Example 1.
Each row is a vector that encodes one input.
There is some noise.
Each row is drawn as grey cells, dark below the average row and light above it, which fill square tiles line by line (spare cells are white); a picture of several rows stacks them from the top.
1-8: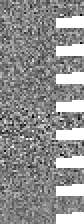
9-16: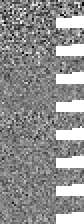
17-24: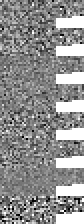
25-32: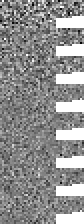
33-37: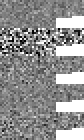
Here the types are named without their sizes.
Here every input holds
a point on each of two lines.
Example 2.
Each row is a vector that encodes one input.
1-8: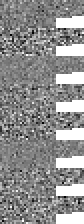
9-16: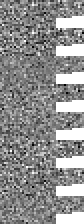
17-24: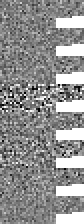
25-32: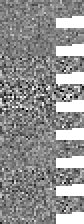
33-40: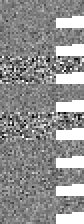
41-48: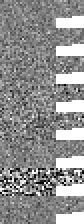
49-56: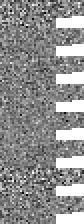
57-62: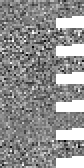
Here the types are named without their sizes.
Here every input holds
a point on each of two lines.
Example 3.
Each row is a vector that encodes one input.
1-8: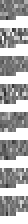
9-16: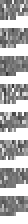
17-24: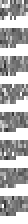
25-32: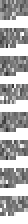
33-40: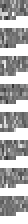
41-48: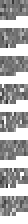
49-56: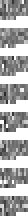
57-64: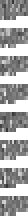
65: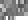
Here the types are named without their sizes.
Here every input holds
a point on a line.
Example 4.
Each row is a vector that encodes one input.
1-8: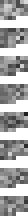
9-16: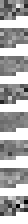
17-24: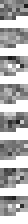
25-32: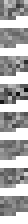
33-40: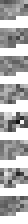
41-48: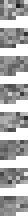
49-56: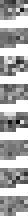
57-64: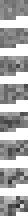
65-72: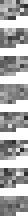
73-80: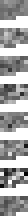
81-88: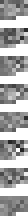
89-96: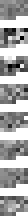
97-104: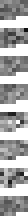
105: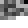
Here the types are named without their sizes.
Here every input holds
a node of a tree.
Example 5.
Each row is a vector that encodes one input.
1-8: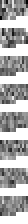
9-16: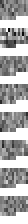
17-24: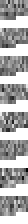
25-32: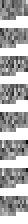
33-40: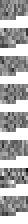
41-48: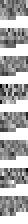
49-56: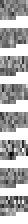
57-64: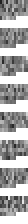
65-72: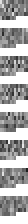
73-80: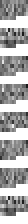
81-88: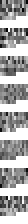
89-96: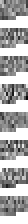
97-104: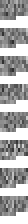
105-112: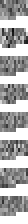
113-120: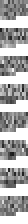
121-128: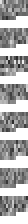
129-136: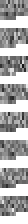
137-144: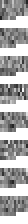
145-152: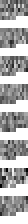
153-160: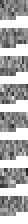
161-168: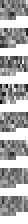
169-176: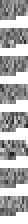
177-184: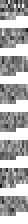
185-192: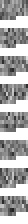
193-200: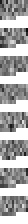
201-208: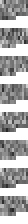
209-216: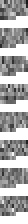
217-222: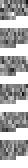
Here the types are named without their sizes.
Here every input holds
four true/false values.
